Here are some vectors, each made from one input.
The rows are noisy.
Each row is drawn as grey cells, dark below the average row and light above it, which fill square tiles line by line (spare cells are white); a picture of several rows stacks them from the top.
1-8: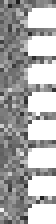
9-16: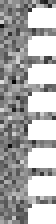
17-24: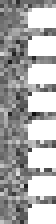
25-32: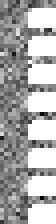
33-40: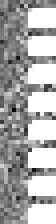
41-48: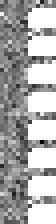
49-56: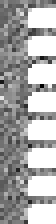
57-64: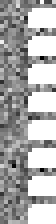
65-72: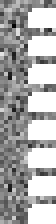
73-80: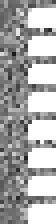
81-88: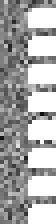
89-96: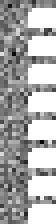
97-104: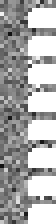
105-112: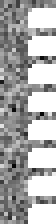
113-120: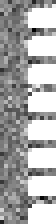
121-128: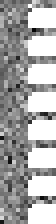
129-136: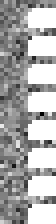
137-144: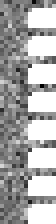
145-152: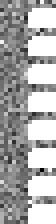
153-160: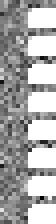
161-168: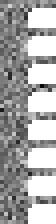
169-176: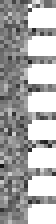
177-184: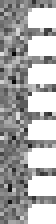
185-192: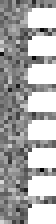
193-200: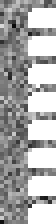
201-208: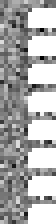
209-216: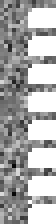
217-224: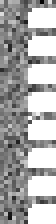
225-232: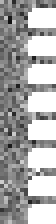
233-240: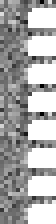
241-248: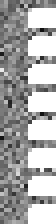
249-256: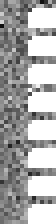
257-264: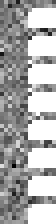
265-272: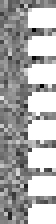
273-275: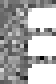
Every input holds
either a point on a 15-point circle, or a point on a 19-point circle, or a point on a 10-point line.
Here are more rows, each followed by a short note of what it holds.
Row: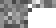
a point on a 10-point line
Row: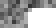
a point on a 19-point circle
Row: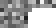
a point on a 15-point circle
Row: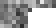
a point on a 15-point circle
